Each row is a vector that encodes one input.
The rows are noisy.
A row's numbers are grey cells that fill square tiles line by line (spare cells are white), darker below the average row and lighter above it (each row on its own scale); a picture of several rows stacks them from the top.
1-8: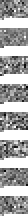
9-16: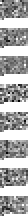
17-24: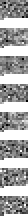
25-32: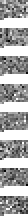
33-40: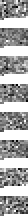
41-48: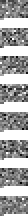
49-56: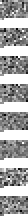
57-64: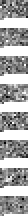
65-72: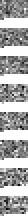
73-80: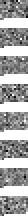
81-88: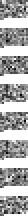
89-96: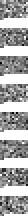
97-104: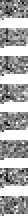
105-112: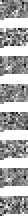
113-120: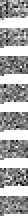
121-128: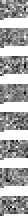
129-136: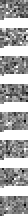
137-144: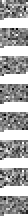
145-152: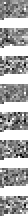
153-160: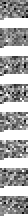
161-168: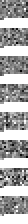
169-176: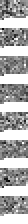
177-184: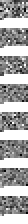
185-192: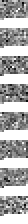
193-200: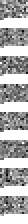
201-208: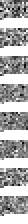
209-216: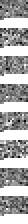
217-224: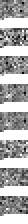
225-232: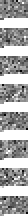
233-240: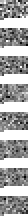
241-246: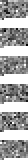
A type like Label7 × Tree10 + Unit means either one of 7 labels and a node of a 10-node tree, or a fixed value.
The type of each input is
List2(Bool × Line6 + Line8).
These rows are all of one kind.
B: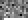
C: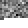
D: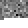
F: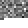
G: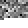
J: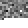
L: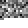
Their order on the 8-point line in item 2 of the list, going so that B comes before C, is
F, B, D, C, G, J, L.
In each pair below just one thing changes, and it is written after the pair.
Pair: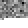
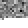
the true/false value in item 2 of the list
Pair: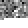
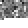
the place on the 6-point line in item 1 of the list
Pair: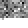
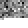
the place on the 6-point line in item 1 of the list
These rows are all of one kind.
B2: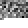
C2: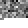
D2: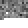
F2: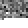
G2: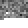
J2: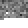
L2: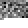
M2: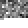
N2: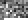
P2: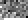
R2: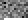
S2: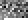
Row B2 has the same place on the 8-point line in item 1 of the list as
L2, R2 and S2.
